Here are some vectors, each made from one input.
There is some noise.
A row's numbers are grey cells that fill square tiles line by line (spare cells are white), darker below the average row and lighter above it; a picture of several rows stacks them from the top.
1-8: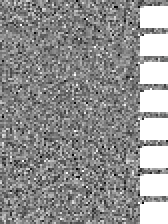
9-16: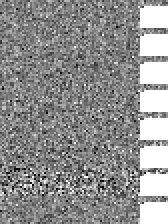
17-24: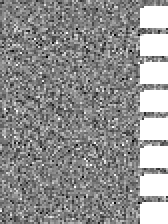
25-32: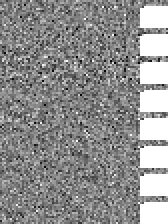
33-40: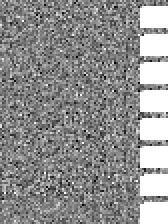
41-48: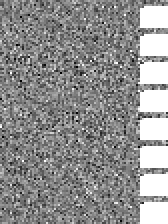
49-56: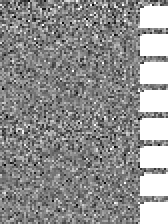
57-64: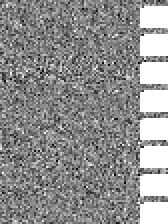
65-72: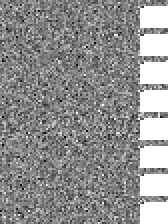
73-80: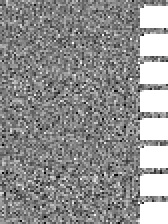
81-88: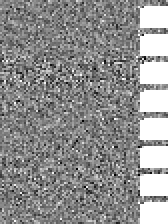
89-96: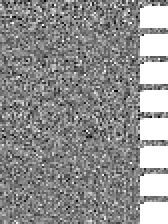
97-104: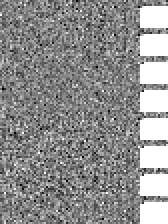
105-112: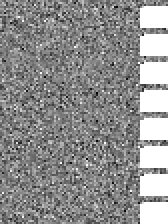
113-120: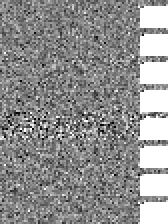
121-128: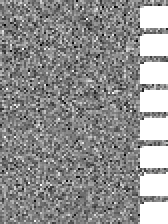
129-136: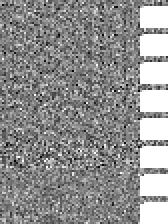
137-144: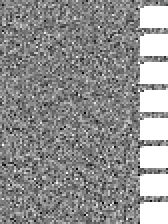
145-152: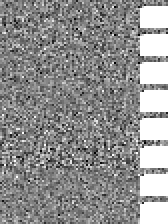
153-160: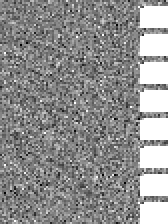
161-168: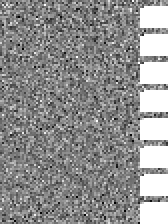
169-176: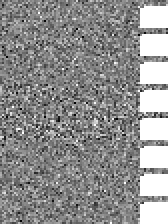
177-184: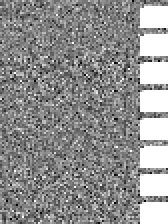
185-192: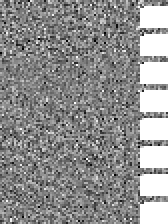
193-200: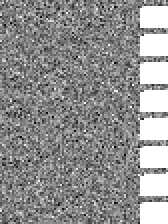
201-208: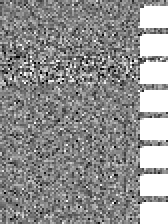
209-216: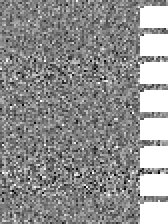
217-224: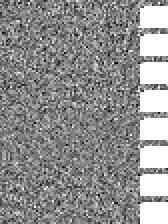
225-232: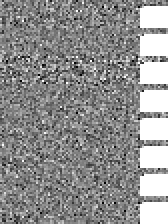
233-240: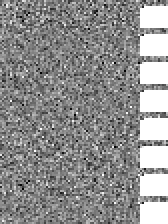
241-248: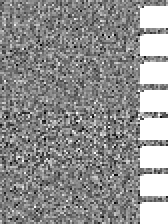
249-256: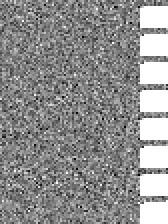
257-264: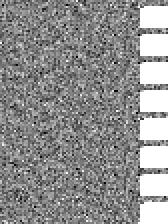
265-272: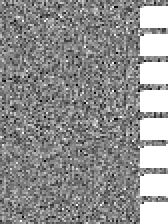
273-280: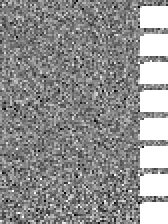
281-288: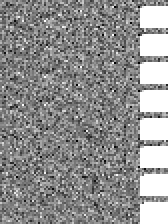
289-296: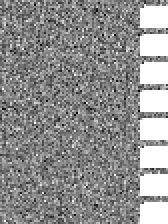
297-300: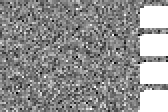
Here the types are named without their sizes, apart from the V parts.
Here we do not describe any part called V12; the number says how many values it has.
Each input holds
a list of items, each a point on a circle and a value of V12.
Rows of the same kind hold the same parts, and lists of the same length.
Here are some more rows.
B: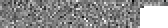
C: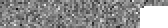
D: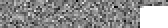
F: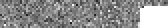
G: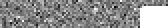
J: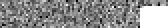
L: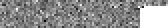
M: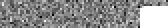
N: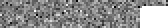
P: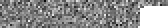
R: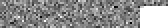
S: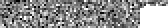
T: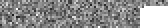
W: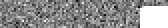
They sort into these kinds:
B, C, F, L, P, T
D, G, J, M, N, R, W
S

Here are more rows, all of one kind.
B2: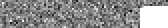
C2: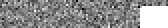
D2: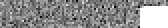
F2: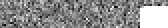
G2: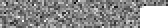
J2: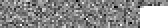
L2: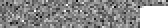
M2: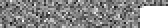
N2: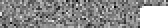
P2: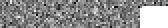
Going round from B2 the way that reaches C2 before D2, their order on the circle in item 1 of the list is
B2, G2, F2, M2, C2, P2, N2, L2, J2, D2.
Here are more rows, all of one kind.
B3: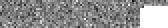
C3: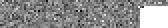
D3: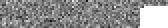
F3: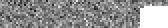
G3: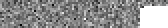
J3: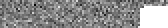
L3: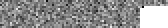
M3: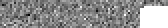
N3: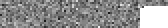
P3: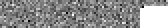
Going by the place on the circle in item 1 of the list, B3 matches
F3, G3 and L3.
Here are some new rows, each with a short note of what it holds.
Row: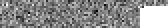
a list of two items
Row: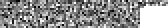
the empty list
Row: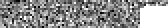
the empty list
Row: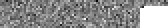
a list of two items
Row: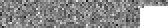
a list of two items
